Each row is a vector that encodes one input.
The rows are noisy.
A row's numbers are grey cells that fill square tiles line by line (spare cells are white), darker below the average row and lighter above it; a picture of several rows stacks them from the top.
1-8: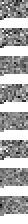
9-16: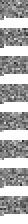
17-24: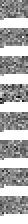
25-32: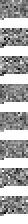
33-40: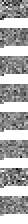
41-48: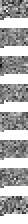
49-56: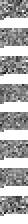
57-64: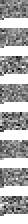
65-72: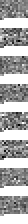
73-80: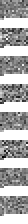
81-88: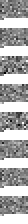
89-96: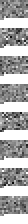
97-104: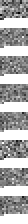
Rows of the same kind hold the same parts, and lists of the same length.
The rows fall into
3 kinds.
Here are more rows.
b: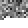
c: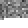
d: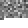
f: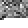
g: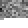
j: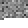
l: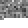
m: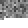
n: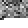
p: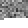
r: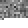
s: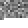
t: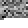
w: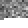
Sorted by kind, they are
b, f, n, t
c, d, m, s
g, j, l, p, r, w

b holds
one of 5 labels and a true/false value.
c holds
two labels (each one of 4).
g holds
one of 4 labels and a point on a 5-point line.
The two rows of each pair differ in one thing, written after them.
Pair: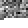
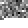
the true/false value
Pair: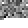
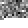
the label
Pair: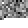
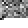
the true/false value
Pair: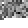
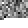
the label
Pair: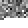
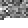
the true/false value
